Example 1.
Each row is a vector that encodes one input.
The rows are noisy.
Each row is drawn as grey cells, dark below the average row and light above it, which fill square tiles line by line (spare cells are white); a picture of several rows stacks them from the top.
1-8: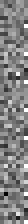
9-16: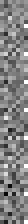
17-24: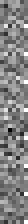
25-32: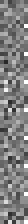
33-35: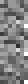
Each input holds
a point on a 5-point line.
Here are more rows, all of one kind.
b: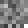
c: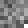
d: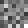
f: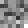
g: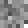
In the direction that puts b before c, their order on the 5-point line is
d, b, c, g, f.
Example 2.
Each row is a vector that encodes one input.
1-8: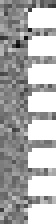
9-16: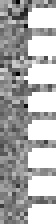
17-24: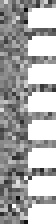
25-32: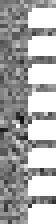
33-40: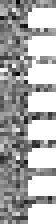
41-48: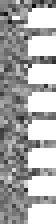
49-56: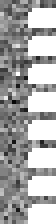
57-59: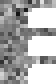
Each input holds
a node of a 12-node tree.
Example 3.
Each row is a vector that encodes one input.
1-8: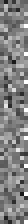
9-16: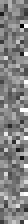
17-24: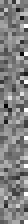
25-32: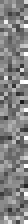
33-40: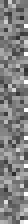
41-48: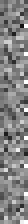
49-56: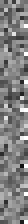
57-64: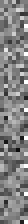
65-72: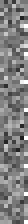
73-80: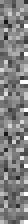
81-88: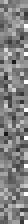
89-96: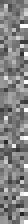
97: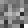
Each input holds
four true/false values.
